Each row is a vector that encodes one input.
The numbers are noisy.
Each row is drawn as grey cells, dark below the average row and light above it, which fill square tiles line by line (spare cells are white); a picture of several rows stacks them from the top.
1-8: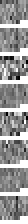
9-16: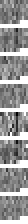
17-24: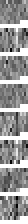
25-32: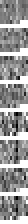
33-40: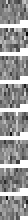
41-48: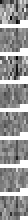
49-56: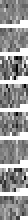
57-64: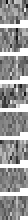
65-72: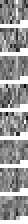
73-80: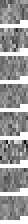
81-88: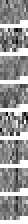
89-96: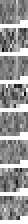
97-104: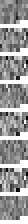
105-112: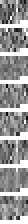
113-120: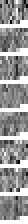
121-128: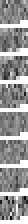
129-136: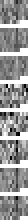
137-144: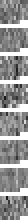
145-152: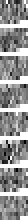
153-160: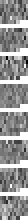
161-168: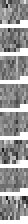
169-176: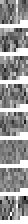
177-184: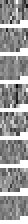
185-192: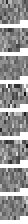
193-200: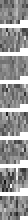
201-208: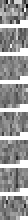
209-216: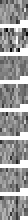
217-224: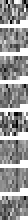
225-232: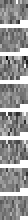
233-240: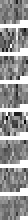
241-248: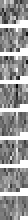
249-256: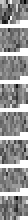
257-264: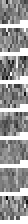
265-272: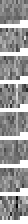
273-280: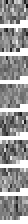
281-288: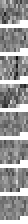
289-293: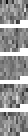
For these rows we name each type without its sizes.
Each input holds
either a node of a tree, or a list of points on a circle.
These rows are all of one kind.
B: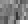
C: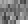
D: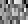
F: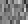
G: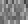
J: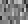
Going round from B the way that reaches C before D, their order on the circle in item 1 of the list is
B, C, D, J, F, G.
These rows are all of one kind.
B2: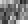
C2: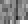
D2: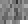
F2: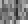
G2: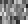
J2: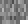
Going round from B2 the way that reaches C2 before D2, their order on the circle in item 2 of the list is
B2, F2, C2, G2, D2, J2.
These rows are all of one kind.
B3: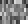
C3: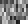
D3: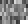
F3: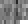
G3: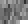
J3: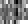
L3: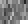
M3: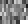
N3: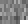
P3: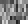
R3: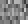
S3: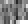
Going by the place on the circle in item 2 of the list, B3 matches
D3, G3 and S3.
